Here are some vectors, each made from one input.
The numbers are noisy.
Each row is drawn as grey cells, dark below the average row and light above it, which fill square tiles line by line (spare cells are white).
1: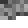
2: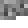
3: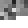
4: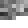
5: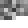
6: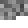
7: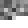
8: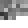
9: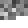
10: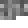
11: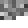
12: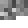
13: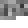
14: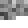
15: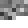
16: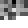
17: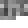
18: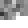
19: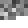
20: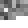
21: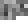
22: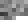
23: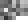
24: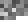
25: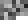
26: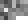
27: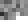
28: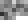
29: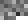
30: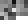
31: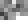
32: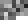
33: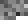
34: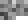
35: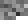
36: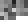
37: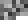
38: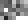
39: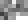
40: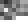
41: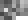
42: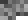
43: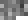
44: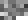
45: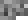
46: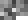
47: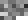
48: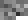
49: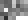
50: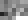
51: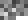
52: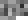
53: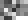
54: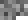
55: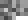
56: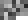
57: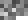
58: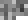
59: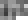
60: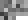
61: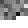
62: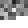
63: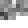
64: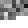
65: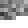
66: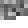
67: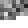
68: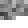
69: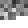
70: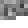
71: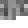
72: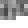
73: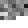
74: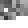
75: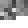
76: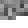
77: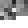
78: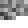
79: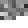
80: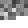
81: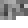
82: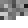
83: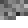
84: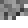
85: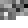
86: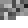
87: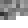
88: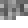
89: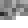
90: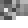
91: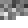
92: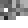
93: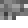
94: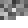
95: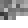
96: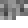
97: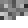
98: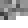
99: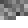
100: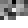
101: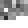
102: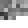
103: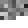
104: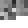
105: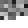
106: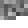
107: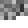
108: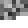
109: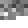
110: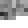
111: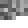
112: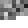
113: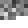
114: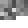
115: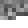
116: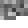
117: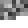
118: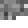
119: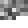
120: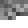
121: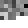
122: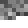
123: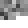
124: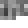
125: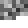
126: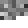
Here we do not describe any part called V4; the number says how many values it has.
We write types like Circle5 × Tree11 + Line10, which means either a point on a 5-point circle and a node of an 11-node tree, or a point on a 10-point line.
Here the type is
Bool × Circle10 + V4.
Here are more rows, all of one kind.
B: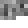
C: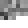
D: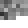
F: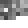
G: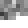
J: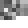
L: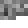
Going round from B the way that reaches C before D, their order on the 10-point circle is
B, G, C, D, F, J, L.
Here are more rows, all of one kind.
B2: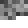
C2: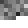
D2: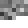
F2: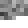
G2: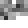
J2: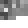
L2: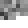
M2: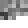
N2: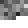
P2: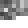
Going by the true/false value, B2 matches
C2 and N2.
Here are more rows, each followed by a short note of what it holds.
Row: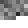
a point on a 10-point circle and a true/false value
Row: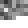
a point on a 10-point circle and a true/false value
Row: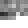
a point on a 10-point circle and a true/false value
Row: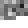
a point on a 10-point circle and a true/false value
